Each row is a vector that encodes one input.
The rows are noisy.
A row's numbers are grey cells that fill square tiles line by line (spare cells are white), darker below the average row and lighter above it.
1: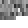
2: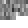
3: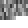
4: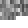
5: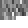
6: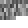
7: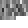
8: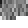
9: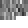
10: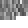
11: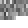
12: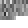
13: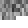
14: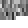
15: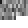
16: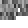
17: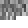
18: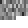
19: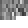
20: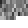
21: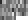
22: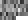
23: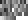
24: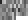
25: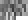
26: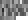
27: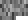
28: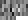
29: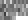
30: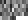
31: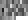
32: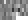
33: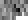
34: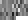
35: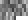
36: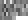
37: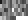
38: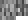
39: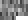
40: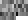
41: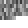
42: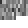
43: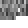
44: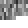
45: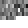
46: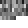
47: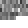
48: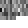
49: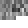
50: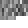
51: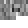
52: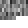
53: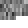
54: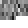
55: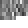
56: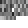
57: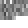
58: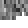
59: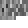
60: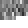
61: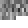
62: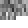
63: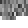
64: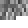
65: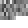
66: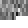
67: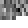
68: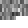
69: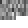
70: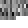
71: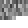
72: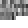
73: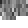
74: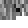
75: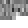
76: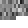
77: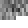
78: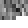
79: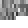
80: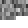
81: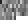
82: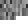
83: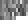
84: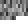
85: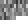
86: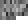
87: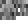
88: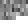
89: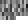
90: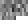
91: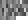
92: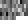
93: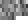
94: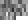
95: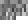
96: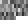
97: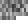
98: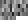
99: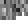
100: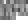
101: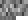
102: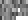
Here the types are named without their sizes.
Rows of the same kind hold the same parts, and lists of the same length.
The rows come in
2 kinds.
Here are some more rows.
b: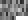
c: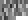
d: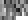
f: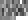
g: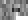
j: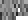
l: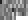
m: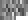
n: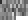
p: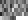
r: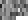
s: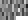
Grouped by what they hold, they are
b, j, p, r, s
c, d, f, g, l, m, n

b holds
a label and a point on each of two lines.
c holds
a node of a tree.
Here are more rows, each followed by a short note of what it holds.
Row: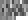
a node of a tree
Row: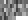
a node of a tree
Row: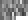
a node of a tree
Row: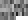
a label and a point on each of two lines
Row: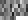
a label and a point on each of two lines
